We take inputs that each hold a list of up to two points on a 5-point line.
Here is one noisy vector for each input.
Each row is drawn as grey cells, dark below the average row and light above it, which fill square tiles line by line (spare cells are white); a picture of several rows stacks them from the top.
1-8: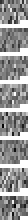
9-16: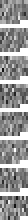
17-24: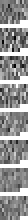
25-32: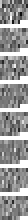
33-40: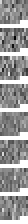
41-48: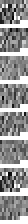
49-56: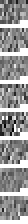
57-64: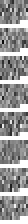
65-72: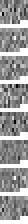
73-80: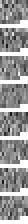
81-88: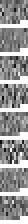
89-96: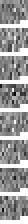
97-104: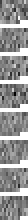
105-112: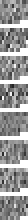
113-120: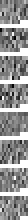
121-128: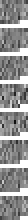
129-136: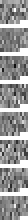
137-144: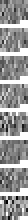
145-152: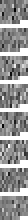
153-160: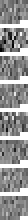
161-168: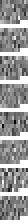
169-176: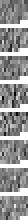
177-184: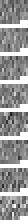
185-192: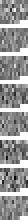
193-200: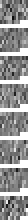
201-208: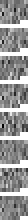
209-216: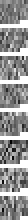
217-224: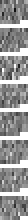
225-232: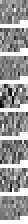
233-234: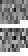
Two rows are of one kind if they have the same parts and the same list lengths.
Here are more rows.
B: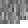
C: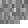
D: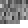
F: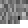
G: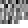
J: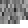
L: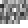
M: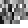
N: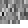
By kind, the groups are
B, C, D, F, G, L
J, N
M

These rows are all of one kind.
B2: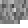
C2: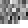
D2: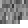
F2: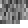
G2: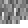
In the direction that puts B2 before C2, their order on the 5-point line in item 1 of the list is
G2, B2, D2, F2, C2.
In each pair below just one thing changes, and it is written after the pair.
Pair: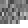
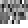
the place on the 5-point line in item 1 of the list
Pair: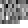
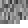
the place on the 5-point line in item 1 of the list
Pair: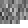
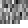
the place on the 5-point line in item 1 of the list
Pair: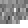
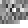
the place on the 5-point line in item 2 of the list
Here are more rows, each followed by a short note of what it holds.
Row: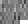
a list of two items
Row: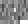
a list of two items
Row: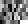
the empty list
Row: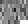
a list of one item
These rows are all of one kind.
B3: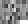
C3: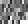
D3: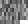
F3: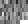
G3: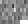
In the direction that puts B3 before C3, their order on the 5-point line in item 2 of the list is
B3, G3, C3, F3, D3.
